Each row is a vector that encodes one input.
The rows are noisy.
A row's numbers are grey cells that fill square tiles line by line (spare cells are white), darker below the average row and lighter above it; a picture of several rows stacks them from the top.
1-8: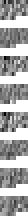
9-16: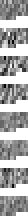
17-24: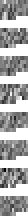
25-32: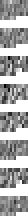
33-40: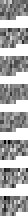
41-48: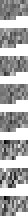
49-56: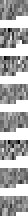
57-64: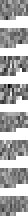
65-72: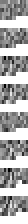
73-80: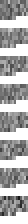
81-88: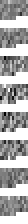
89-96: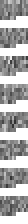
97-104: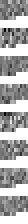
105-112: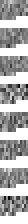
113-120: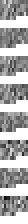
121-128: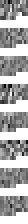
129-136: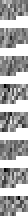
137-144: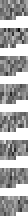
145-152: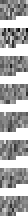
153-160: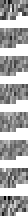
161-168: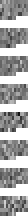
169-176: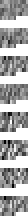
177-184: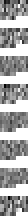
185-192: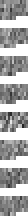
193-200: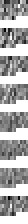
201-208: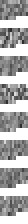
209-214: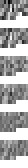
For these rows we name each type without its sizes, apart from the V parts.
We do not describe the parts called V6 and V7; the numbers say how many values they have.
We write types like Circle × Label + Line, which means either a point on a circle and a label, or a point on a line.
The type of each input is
(Bool × Bool × Bool + V6) × V7 + Tree.
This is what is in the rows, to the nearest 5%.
About 30% of them hold a node of a tree. The rest hold a value of V7, together with either three true/false values, or a value of V6.
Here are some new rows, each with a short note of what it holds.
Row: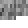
three true/false values and a value of V7
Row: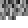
a node of a tree
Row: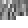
three true/false values and a value of V7
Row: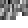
a node of a tree
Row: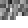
a node of a tree
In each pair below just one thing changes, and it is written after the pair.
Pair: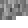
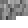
one of the three true/false values
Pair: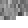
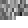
one of the three true/false values
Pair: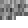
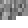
one of the three true/false values
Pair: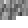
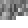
one of the three true/false values
